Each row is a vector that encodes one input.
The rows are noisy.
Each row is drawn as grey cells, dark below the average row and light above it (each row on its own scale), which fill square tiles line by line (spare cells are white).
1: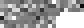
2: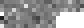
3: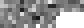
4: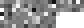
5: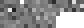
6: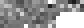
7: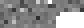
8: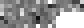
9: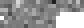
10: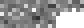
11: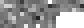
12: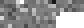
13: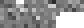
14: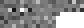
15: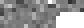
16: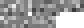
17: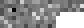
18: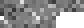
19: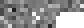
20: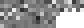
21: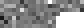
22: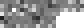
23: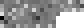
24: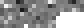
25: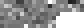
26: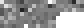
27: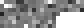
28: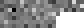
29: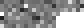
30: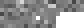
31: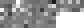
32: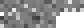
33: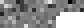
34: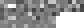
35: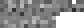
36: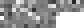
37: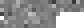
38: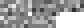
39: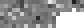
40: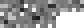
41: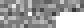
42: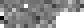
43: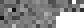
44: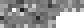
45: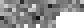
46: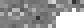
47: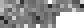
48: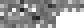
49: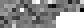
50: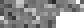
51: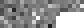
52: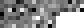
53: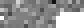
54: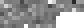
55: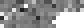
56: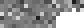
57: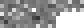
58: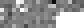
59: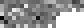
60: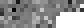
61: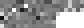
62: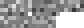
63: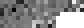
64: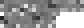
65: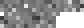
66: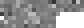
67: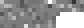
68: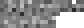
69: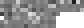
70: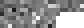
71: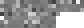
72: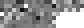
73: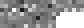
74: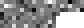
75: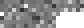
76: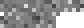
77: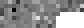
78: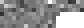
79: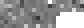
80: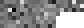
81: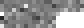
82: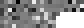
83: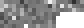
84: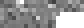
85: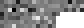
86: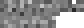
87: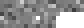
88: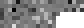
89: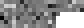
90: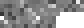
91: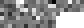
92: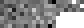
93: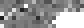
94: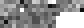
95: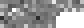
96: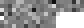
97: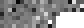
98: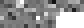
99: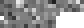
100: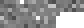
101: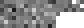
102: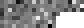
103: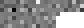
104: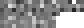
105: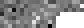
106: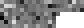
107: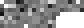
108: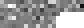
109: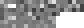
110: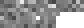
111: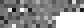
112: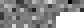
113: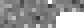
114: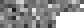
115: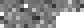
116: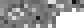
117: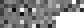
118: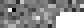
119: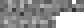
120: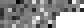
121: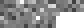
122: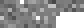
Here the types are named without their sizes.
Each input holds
a point on a line, together with either a fixed value, or five true/false values.
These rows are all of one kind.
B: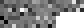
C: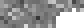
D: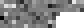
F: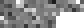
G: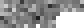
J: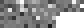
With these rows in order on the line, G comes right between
C and D.
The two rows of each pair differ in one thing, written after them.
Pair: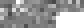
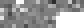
one of the five true/false values
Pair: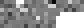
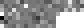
the place on the line
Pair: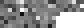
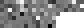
one of the five true/false values
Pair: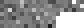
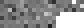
one of the five true/false values
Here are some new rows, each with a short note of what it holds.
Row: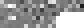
a point on a line
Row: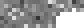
a point on a line and five true/false values
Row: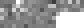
a point on a line and five true/false values
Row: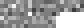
a point on a line
